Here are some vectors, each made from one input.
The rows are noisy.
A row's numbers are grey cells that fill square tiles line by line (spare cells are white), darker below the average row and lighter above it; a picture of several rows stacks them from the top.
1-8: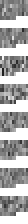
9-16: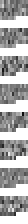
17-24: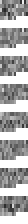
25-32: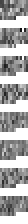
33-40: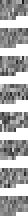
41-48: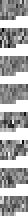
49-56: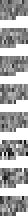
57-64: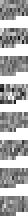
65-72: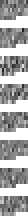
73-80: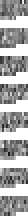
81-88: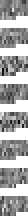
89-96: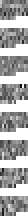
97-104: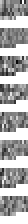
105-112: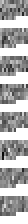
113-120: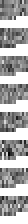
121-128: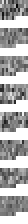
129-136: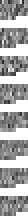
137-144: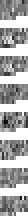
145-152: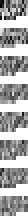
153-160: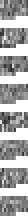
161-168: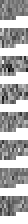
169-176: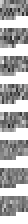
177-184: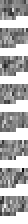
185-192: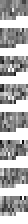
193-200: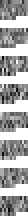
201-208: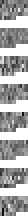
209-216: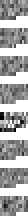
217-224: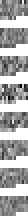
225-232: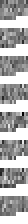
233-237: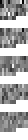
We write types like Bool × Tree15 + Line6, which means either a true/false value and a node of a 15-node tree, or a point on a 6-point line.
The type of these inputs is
Line5 + Tree9.
